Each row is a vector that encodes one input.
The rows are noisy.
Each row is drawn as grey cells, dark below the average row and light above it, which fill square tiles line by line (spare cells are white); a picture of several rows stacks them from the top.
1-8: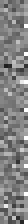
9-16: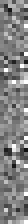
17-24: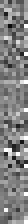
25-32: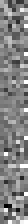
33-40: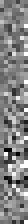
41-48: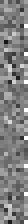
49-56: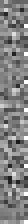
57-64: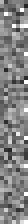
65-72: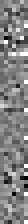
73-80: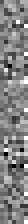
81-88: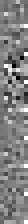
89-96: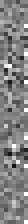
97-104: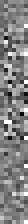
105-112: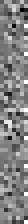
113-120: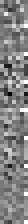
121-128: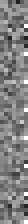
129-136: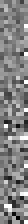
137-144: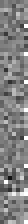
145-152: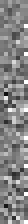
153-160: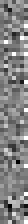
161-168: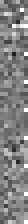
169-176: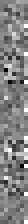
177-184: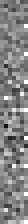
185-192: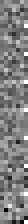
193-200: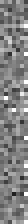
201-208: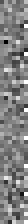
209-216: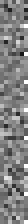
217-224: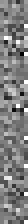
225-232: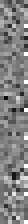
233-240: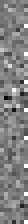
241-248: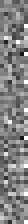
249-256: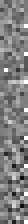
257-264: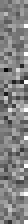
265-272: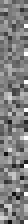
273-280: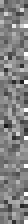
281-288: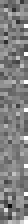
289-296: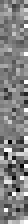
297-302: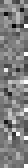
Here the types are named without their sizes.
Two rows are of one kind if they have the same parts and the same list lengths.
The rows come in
2 kinds.
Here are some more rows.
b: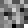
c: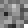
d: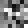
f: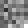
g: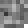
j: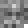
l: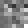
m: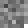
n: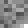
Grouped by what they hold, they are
b, d, f, l, m
c, g, j, n

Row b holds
four true/false values.
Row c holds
a point on a line.
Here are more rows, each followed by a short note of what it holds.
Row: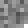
a point on a line
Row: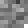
a point on a line
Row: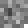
four true/false values
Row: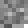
a point on a line
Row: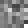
four true/false values
